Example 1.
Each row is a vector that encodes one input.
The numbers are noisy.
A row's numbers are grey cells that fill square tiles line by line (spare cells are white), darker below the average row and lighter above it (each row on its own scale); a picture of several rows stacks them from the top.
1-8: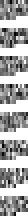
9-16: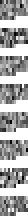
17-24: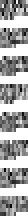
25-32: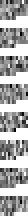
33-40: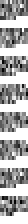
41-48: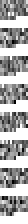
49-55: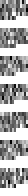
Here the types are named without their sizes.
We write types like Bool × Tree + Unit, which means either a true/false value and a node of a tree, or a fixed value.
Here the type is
Line × Line.
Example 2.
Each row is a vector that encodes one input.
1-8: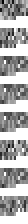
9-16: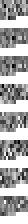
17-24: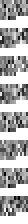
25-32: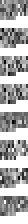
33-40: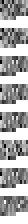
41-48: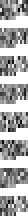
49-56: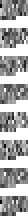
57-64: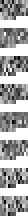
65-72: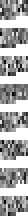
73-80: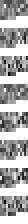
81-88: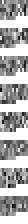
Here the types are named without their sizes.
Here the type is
Label.
